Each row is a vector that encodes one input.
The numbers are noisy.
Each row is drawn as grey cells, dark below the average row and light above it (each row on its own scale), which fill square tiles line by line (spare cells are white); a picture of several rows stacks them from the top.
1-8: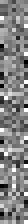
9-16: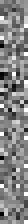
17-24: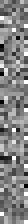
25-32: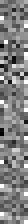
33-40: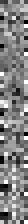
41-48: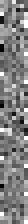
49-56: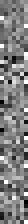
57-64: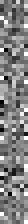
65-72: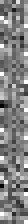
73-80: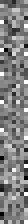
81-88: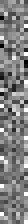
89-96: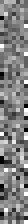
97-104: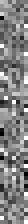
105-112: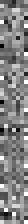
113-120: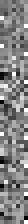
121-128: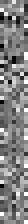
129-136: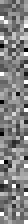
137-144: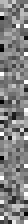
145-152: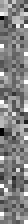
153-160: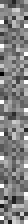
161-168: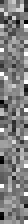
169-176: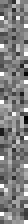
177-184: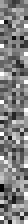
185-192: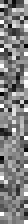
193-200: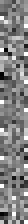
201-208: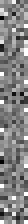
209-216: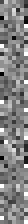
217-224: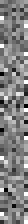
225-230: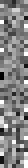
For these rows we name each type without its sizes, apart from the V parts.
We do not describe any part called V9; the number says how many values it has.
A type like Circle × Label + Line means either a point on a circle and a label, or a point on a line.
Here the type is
(Bool × Bool × Bool + List(V9)) × Label.
